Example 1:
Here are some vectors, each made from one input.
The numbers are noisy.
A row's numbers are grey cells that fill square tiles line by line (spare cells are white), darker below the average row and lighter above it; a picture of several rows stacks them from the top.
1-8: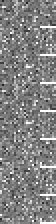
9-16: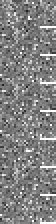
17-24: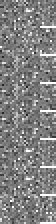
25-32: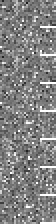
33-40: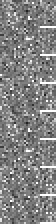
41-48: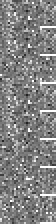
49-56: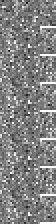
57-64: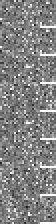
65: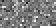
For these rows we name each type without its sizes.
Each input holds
a label.
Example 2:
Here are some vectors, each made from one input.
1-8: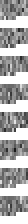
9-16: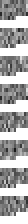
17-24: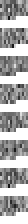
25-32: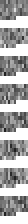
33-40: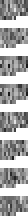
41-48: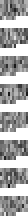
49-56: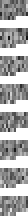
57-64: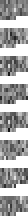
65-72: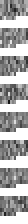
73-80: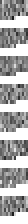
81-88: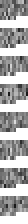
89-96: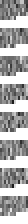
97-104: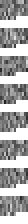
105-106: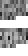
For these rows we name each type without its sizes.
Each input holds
four true/false values.
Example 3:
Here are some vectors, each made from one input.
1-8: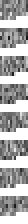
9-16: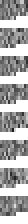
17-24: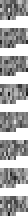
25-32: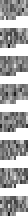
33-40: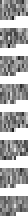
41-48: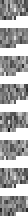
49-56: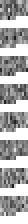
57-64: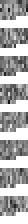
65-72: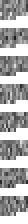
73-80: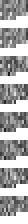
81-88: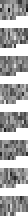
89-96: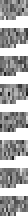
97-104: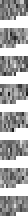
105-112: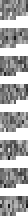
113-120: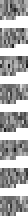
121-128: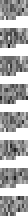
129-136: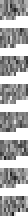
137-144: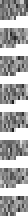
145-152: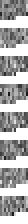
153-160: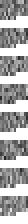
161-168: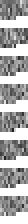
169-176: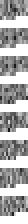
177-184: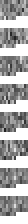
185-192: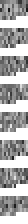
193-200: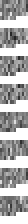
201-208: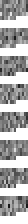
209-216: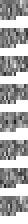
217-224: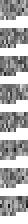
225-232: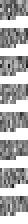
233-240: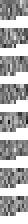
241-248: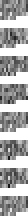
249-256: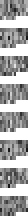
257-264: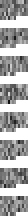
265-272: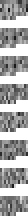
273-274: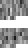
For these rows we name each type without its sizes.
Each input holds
four true/false values.
